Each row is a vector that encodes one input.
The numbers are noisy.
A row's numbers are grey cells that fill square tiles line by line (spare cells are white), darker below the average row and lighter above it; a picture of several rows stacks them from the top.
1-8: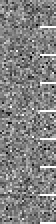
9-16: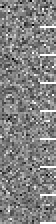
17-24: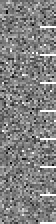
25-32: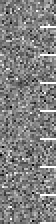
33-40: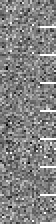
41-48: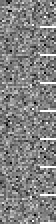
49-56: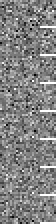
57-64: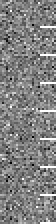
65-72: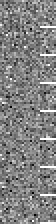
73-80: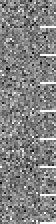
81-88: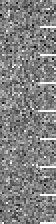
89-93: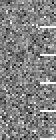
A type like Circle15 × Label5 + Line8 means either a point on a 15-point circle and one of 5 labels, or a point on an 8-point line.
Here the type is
(Line3 × Line7 + Unit) × (Tree12 + Unit).
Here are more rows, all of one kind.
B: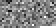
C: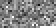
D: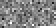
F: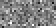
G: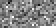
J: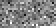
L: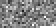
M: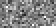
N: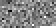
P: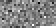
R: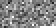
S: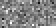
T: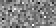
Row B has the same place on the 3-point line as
N, P and T.
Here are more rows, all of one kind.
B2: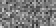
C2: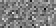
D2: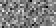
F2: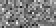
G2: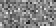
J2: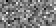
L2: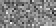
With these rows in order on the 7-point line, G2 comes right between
B2 and C2.
